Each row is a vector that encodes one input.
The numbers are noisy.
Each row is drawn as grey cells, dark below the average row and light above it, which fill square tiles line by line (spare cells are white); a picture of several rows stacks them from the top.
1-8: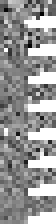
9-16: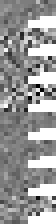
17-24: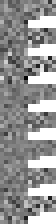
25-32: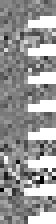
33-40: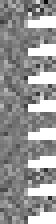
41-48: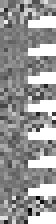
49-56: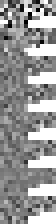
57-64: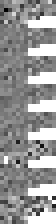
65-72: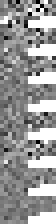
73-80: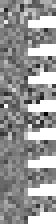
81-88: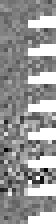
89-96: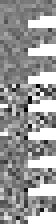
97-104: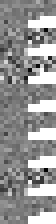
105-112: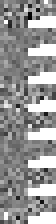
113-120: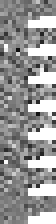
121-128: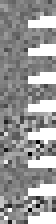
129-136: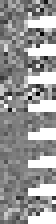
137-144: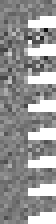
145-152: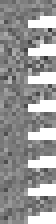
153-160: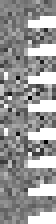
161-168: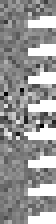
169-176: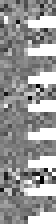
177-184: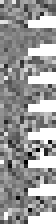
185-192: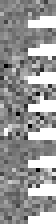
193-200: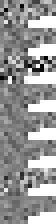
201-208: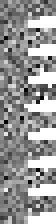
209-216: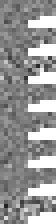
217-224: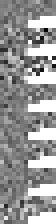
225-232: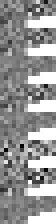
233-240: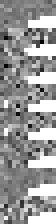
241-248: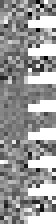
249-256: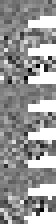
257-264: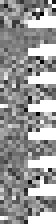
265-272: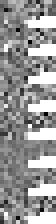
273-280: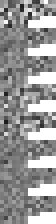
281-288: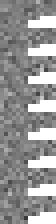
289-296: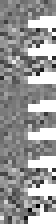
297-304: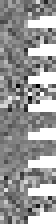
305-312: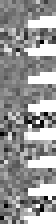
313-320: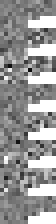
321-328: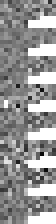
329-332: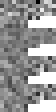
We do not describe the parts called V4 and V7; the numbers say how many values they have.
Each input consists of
either a point on a 15-point circle, or a fixed value, or a node of an 11-node tree, three true/false values, a value of V4 and a value of V7.
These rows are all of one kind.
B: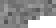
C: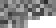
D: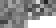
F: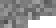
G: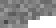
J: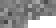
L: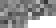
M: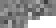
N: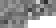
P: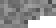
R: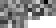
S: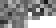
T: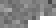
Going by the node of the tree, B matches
J, M, P and R.
